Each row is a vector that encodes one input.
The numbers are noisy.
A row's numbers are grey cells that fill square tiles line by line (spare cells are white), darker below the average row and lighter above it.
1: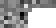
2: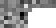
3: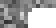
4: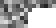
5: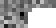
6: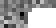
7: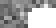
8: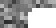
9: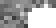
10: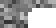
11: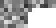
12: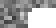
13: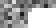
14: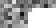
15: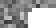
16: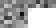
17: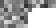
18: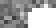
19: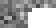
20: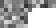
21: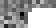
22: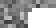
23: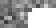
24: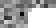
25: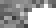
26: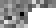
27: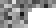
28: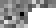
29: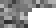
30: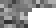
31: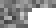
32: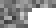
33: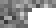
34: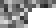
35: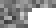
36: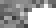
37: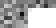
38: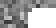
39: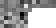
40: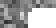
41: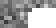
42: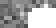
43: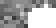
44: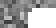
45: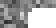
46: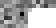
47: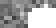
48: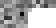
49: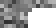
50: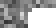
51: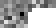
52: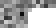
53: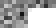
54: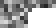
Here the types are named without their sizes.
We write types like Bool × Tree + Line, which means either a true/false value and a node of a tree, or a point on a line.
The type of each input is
Line + Tree.
